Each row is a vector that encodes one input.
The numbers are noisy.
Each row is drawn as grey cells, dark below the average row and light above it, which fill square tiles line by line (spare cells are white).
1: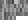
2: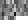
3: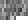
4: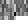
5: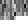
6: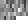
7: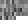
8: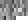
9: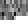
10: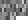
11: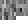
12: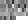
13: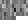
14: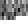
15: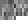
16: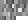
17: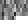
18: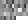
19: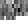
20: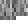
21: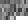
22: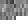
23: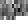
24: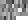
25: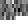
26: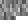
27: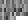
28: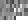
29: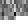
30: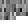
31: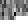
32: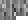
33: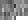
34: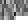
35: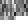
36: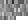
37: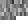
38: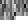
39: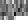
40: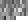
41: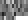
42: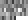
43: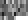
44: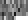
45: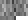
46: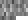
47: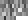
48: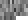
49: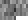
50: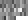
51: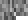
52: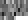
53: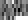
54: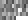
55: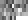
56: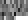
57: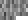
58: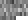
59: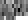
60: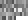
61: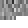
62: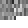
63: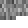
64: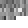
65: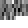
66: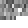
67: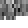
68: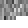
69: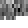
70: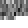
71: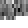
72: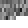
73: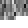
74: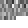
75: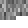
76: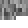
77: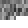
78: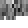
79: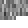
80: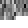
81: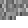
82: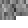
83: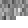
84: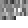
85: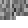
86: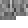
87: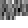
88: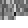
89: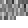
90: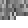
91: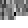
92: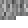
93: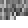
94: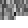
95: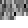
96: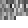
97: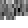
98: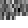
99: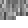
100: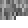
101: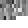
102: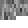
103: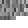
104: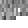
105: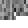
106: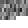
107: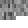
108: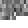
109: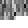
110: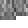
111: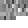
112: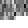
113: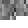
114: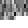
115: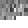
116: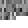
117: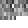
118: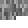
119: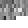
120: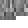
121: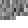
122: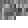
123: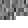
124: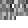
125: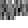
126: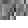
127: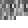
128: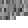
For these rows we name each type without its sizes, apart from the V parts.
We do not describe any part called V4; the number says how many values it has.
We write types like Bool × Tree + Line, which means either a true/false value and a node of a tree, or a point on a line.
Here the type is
Line × List(Bool × V4).
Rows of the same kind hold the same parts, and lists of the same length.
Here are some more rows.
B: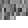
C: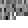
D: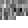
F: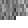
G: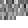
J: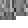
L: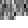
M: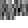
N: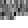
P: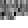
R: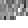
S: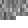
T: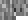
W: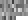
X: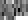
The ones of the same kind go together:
B, C, D, G
F, J, R, S, T, W
L, M, N, P, X

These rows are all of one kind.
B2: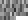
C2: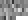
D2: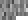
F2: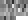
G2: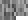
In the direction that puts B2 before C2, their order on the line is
B2, G2, D2, C2, F2.
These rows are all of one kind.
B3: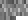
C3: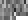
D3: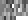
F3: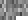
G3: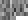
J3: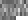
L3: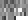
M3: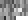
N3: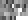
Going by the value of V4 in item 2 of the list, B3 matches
D3, F3 and N3.
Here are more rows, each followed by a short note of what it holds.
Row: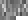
a point on a line, together with a list of two items
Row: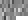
a point on a line, together with a list of two items
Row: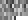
a point on a line, together with a list of one item
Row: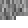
a point on a line, together with a list of one item
